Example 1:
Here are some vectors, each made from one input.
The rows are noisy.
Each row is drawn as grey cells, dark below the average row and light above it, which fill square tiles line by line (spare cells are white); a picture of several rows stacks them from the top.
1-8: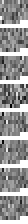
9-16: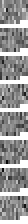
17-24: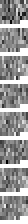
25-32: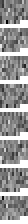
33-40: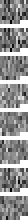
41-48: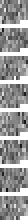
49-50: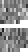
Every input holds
either a point on a 6-point circle, or a fixed value.
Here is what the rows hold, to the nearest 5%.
About 90% of them hold a point on a 6-point circle. The rest hold a fixed value.
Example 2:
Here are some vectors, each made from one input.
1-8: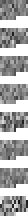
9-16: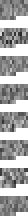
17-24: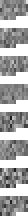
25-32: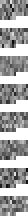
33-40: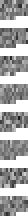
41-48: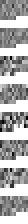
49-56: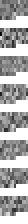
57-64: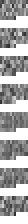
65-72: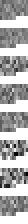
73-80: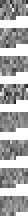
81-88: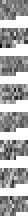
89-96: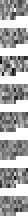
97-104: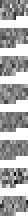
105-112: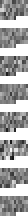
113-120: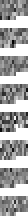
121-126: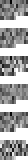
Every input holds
a point on a 3-point line and a point on a 6-point line.
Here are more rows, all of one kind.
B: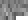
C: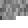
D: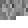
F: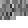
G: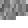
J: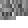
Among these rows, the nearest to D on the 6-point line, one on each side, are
B and G.
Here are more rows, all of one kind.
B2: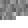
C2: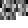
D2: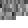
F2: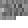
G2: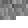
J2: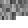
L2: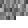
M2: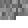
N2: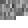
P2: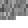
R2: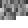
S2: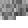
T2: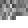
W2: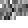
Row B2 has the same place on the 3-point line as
G2, N2 and T2.
